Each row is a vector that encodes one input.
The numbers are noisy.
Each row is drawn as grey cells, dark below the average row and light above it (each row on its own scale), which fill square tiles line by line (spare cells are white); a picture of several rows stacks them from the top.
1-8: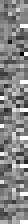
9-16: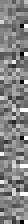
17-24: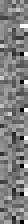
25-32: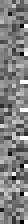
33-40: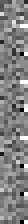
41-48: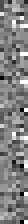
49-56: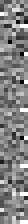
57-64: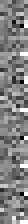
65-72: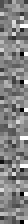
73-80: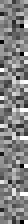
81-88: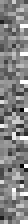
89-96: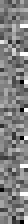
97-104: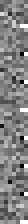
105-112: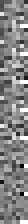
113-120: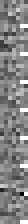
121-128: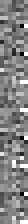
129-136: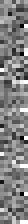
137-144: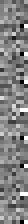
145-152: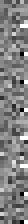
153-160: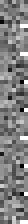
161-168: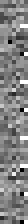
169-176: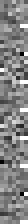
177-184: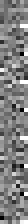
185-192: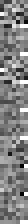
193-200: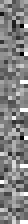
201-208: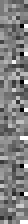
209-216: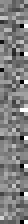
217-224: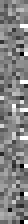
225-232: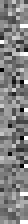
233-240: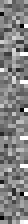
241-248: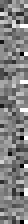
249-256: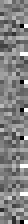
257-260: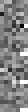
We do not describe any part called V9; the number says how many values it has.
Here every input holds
a true/false value, together with either a point on a 14-point line, or a value of V9.
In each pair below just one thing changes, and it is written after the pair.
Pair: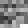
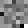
the true/false value
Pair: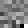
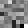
the value of V9
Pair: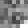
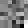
the true/false value
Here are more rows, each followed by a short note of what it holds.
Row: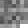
a true/false value and a value of V9
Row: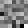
a true/false value and a value of V9
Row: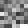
a point on a 14-point line and a true/false value
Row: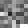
a point on a 14-point line and a true/false value
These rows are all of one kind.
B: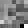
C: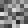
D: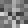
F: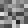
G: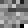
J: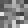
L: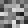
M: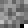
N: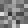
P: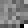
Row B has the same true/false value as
G, M and P.
